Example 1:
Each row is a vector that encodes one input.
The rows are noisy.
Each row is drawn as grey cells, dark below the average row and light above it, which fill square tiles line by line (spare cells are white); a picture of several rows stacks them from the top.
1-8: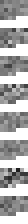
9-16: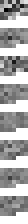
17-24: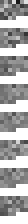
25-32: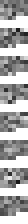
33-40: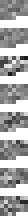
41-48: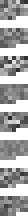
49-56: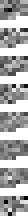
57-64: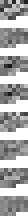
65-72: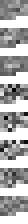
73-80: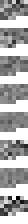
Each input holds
a list of up to two points on an 8-point circle.
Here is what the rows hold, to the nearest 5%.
All of them are lists of up to two points on an 8-point circle: about 10% are empty, 45% hold one and 45% two.
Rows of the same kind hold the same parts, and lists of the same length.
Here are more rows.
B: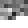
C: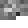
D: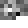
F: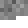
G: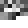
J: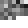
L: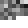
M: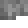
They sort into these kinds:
B
C, D, M
F, G, J, L

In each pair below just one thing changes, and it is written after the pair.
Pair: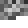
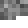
the place on the 8-point circle in item 1 of the list
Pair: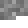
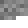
the place on the 8-point circle in item 1 of the list
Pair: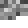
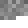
the place on the 8-point circle in item 1 of the list
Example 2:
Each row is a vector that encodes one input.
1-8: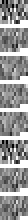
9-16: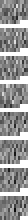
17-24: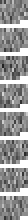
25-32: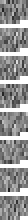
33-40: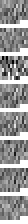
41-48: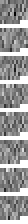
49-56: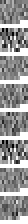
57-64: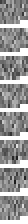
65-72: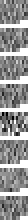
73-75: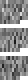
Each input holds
a list of up to two points on a 10-point line.
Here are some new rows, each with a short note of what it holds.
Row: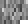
a list of two items
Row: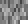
a list of two items
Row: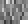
a list of two items
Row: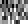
the empty list
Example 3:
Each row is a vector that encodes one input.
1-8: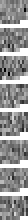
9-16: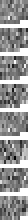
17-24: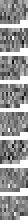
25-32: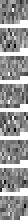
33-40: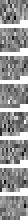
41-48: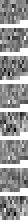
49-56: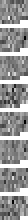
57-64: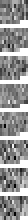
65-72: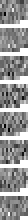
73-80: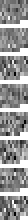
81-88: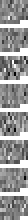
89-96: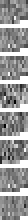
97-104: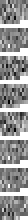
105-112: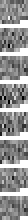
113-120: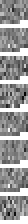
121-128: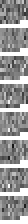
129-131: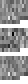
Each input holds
a point on a 5-point line, together with either a fixed value, or four true/false values.
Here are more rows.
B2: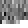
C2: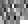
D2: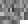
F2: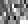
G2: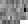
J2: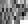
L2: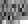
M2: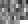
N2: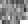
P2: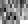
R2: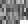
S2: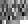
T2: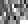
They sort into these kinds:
B2, D2, G2, J2, L2, M2, N2, R2, S2
C2, F2, P2, T2

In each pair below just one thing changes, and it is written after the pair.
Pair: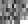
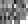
one of the four true/false values
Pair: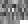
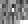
the place on the 5-point line
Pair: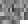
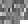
the place on the 5-point line
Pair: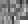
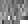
one of the four true/false values
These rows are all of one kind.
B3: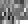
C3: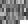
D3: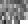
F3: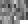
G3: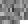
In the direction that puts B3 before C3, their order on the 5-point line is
D3, B3, G3, F3, C3.
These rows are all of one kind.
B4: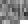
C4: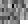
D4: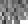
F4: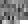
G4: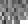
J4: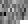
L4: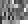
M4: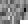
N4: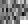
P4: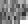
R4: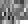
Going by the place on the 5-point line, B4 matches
F4, J4, M4 and P4.
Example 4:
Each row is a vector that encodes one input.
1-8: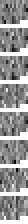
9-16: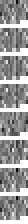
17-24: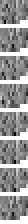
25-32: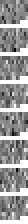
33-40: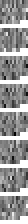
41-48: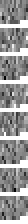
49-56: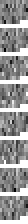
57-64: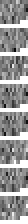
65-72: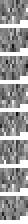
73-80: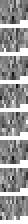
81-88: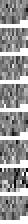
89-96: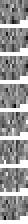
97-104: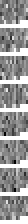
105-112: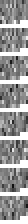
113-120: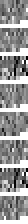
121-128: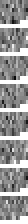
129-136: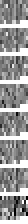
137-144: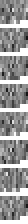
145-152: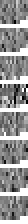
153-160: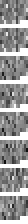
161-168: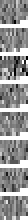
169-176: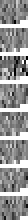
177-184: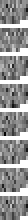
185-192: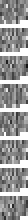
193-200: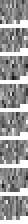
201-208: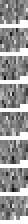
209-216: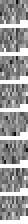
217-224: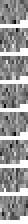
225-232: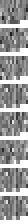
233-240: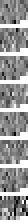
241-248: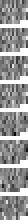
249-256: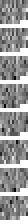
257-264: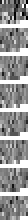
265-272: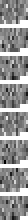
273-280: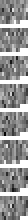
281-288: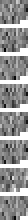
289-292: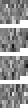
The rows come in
2 kinds.
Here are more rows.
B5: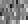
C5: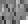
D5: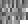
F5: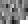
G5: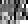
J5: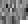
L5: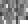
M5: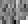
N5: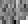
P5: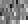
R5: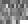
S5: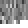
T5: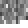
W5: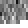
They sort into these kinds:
B5, C5, D5, F5, J5, L5, M5, N5, P5, R5, S5, T5, W5
G5

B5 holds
a point on an 11-point circle and a true/false value.
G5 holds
a fixed value.
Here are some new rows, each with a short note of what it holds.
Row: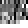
a fixed value
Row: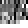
a fixed value
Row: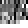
a fixed value
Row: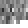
a point on an 11-point circle and a true/false value
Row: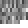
a point on an 11-point circle and a true/false value
